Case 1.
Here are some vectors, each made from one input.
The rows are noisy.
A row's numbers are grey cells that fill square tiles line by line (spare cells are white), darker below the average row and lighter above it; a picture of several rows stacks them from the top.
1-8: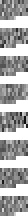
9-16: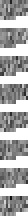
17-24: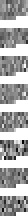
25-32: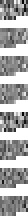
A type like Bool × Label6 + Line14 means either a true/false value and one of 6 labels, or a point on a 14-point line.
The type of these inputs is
Bool × Bool × Bool + Unit.
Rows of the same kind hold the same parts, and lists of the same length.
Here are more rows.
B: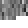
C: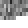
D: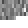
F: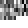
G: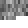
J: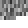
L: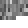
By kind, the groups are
B, C, D, G, J, L
F

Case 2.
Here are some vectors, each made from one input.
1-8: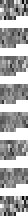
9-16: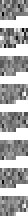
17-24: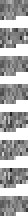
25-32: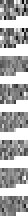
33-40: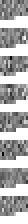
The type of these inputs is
Bool × Bool × Bool + Unit.
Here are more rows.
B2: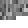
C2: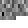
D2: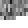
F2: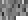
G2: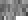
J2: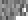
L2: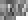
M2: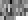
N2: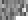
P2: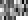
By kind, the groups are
B2, C2, D2, F2, G2, J2, L2, M2, N2
P2

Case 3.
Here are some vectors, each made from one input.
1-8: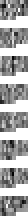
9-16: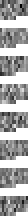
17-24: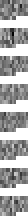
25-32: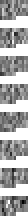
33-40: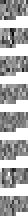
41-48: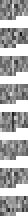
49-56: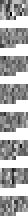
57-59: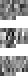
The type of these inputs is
Line6.
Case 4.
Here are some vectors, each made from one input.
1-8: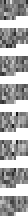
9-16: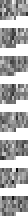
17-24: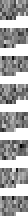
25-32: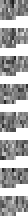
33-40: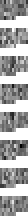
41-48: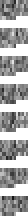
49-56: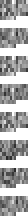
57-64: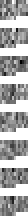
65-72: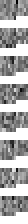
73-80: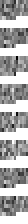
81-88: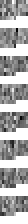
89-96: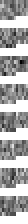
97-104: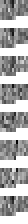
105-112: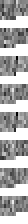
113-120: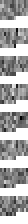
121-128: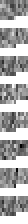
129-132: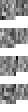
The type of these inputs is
Line15.
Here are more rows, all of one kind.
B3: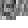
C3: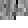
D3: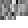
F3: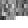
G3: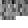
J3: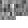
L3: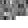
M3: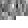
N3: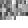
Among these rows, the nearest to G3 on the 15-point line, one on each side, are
B3 and L3.
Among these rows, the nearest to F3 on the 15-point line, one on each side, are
J3 and L3.
